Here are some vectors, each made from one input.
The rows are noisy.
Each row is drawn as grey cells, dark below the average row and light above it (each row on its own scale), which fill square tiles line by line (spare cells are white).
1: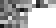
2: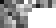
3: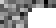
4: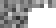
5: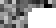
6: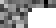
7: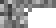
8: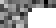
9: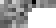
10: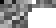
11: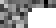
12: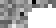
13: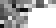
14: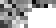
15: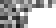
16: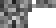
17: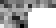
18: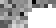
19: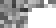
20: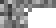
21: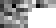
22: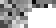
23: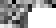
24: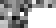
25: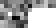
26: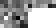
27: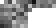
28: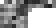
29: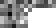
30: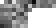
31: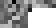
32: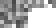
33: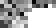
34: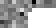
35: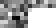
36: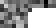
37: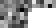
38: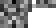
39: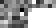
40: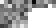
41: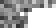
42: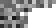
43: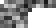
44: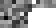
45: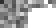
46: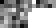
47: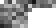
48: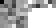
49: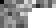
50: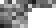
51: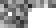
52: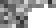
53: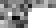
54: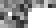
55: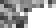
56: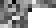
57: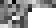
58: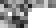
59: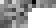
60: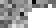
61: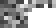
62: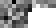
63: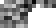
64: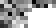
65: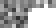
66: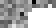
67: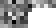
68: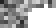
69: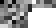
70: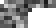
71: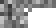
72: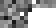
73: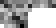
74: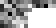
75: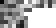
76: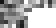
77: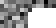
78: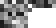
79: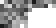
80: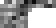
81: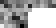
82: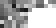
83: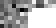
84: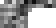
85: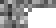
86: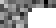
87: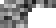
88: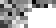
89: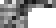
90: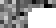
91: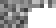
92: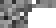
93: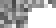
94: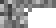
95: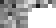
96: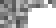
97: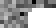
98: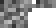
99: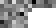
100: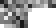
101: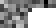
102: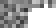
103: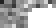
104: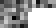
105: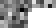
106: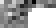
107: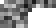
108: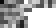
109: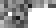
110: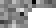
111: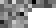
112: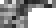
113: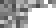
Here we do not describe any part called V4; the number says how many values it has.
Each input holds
a list of up to two items, each a true/false value and a value of V4.
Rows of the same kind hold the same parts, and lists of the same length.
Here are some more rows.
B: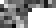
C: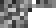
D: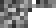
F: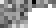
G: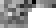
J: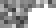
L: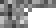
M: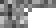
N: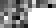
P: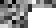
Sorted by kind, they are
B, F, G
C, D, J, N, P
L, M

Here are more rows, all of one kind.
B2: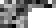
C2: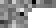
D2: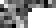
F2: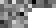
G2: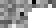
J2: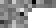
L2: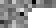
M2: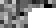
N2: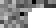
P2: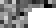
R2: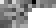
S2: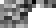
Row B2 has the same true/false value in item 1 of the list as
D2, R2 and S2.
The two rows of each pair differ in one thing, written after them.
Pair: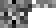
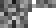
the true/false value in item 1 of the list
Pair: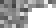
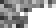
the value of V4 in item 1 of the list
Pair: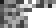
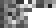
the true/false value in item 2 of the list
